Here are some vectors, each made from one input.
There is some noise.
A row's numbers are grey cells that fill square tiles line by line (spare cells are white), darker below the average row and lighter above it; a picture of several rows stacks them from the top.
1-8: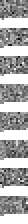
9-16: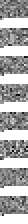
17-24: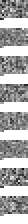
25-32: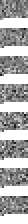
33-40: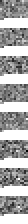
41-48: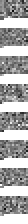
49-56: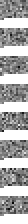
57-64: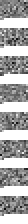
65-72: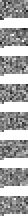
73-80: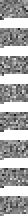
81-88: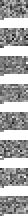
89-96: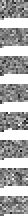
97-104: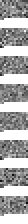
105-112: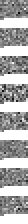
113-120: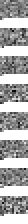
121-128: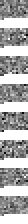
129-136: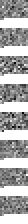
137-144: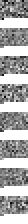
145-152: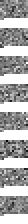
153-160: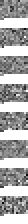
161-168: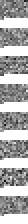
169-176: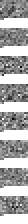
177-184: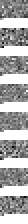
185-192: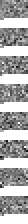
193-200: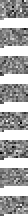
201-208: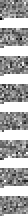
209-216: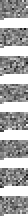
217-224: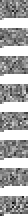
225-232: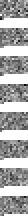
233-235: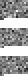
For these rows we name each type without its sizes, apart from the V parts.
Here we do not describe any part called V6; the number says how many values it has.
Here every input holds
a list of items, each either a point on a line, or a true/false value and a value of V6.
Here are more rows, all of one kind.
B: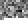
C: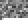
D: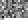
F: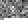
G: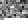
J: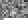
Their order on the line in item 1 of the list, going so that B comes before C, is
B, F, G, J, D, C.
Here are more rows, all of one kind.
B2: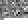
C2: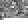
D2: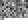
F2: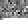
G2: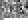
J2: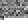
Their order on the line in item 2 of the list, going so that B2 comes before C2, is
J2, B2, D2, G2, C2, F2.
